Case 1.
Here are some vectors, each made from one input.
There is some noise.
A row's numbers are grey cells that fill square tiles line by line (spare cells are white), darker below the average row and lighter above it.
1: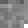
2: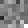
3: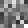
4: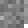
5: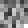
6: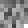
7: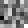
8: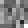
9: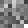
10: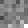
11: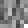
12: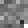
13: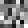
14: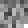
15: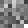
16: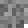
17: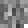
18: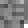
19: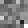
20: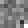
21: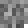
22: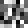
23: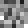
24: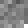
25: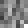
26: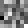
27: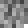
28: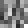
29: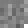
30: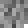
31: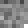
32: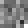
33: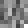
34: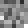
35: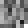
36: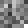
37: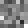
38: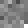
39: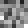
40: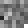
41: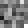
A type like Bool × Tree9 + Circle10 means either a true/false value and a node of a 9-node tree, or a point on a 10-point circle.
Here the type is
List2(Line6).
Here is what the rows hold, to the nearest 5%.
All of them are lists of up to two points on a 6-point line: about 10% are empty, 45% hold one and 45% two.
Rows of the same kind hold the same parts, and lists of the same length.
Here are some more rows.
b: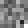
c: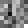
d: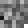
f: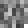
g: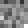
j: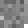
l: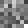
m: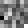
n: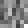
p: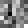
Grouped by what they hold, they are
b, d, m
c, l, p
f, g, j, n

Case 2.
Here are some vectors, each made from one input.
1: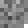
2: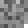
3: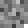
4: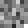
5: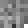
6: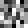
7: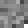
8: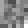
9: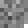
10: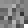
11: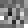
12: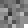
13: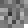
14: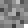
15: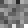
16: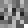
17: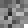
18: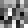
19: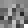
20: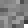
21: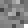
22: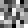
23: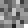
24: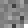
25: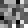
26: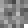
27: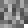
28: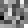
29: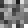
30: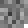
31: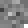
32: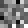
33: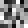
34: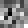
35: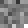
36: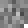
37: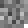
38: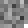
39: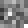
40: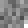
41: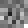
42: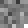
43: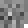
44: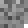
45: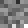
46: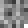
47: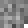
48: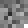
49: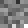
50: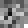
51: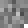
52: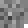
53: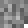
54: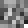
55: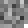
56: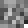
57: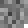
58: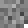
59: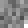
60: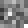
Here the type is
Bool × Bool × Bool + Line6.
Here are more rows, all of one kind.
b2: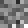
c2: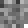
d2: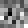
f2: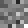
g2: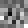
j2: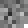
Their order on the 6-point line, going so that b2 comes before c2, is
f2, b2, j2, d2, g2, c2.
